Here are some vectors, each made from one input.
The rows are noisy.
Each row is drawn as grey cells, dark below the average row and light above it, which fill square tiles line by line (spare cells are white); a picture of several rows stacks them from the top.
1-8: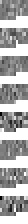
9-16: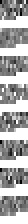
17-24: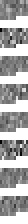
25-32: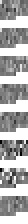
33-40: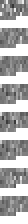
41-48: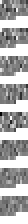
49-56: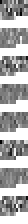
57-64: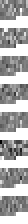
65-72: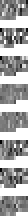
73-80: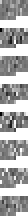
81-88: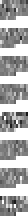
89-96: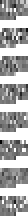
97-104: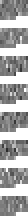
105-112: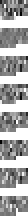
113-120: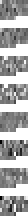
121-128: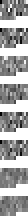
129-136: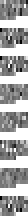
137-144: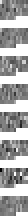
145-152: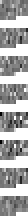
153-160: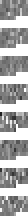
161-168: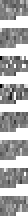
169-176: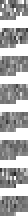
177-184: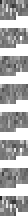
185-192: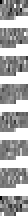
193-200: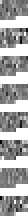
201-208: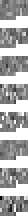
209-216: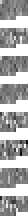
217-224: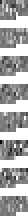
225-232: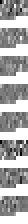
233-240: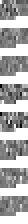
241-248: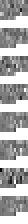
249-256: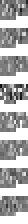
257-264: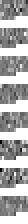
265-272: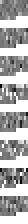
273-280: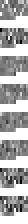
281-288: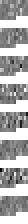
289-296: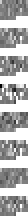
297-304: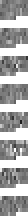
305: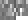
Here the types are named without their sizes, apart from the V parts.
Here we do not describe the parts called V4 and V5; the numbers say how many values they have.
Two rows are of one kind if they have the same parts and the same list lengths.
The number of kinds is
3.
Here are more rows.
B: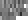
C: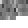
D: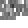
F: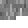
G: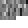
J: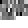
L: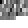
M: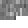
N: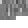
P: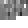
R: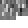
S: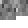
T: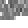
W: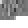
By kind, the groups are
B, D, G, P, R, T
C, F, M, N, S, W
J, L

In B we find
a true/false value and a value of V4.
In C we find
a point on a line and a true/false value.
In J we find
a value of V5.
